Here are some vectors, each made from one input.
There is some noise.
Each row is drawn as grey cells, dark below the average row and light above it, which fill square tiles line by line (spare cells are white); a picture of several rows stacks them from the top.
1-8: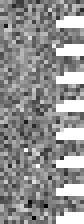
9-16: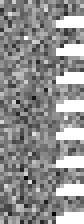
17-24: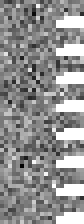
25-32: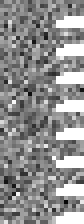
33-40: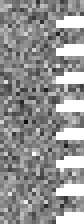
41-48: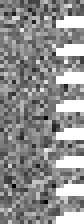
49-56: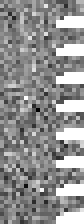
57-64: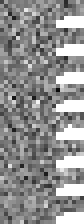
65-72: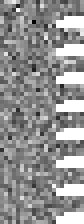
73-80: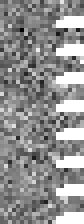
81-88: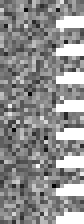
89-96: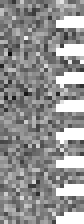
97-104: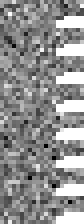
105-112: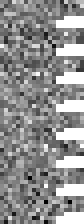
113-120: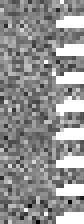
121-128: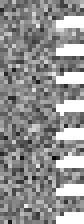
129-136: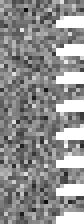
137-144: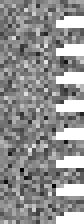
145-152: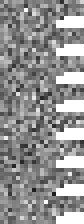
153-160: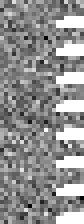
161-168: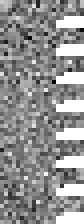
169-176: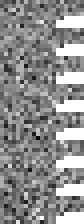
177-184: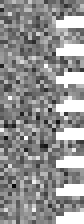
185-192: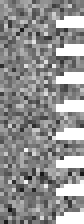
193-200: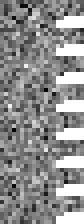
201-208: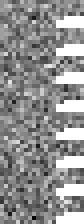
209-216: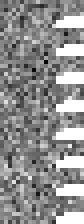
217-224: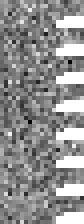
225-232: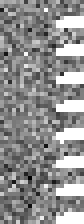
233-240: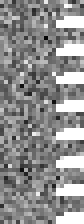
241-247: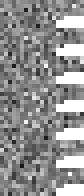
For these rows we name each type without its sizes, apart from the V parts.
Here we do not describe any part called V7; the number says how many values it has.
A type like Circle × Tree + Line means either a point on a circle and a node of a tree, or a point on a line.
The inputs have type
(Line × Line + Unit) × Tree × V7.
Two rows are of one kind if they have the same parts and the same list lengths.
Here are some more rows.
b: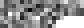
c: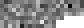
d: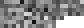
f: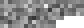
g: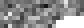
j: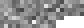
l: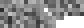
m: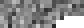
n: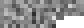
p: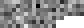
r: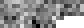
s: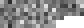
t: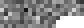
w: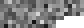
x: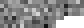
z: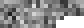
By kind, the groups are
b, c, d, g, t, w
f, j, l, m, n, p, r, s, x, z

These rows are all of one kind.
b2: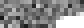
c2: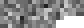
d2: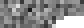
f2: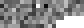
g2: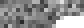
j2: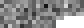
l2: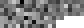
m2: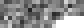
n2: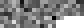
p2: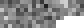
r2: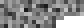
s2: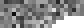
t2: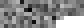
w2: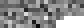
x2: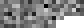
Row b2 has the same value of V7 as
d2, g2, n2 and t2.
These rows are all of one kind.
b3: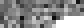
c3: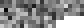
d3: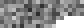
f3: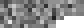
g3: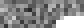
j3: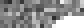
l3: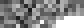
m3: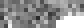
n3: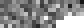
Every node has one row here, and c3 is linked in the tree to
n3.
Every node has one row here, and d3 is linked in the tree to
b3, f3, m3 and n3.
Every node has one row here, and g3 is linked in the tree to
m3.
